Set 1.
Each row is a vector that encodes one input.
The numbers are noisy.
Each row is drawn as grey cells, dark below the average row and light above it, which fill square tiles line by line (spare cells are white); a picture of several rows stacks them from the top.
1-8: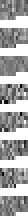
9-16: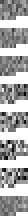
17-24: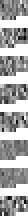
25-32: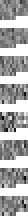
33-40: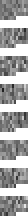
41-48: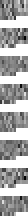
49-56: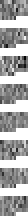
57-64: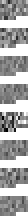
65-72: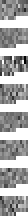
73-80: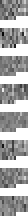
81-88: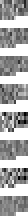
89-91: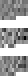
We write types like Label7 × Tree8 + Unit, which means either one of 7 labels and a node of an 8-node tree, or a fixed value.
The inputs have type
Bool × (Tree11 + Unit).
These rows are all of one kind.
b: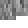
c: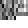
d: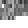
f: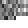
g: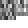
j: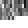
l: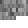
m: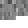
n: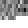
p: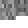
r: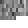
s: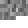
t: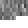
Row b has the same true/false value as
g, m, n and s.
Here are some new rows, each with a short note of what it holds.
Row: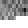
a true/false value
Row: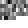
a node of an 11-node tree and a true/false value
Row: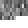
a true/false value
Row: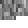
a true/false value
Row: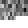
a true/false value
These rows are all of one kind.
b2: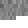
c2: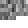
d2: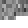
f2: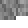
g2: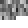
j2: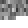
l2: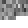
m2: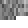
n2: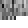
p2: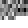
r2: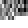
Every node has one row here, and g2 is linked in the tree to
b2, f2 and r2.
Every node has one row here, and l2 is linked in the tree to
d2.
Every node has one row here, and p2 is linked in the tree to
n2 and r2.
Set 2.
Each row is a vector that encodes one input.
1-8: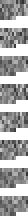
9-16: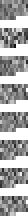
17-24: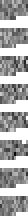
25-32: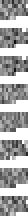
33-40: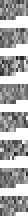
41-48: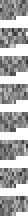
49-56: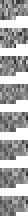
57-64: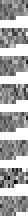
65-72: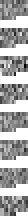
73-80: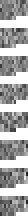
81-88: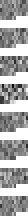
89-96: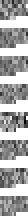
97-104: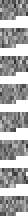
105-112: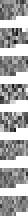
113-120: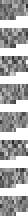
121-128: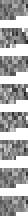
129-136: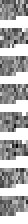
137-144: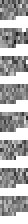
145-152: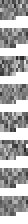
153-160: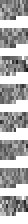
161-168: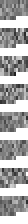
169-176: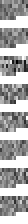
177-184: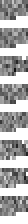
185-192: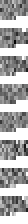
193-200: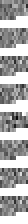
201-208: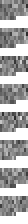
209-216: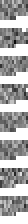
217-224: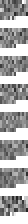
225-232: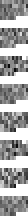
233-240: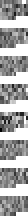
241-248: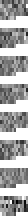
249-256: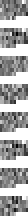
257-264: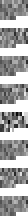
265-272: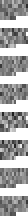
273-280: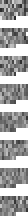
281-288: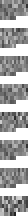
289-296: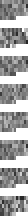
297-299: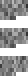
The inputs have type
Bool × Line5.
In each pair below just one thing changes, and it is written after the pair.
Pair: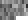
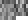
the place on the 5-point line
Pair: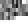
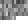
the place on the 5-point line
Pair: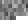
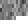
the true/false value
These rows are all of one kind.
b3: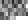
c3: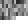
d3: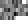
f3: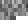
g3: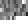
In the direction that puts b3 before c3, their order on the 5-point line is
d3, g3, b3, c3, f3.
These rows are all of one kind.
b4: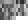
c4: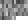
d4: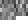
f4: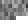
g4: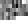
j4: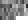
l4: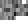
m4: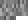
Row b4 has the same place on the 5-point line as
f4 and j4.
